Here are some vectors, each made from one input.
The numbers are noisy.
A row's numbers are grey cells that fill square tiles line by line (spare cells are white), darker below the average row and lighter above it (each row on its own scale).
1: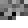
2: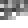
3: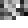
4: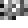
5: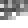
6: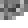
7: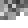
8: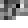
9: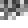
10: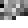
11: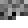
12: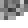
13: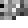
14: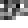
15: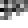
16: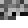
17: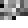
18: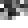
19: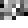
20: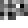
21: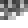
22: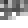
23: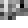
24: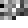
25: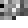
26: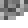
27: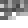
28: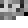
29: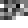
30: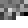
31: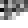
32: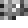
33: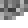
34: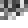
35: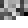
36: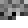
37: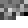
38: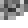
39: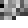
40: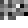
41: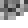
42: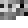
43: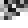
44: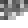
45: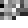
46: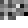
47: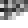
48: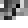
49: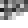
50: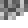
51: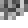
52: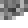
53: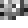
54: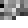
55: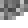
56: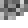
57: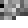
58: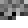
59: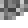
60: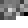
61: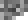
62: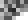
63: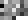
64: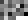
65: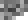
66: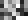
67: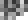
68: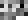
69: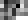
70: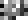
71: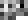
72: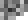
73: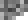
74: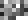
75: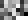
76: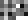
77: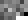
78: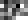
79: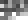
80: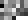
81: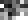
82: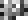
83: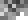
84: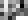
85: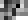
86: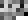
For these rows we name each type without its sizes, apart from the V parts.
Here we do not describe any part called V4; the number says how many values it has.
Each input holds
a point on a line, a true/false value and a value of V4.
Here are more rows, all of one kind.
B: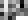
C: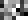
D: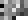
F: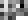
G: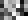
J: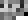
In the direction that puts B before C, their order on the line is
B, F, D, J, C, G.
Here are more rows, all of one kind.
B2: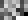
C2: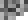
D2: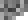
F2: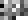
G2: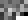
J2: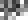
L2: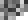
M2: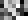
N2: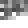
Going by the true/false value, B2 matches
F2, G2 and M2.
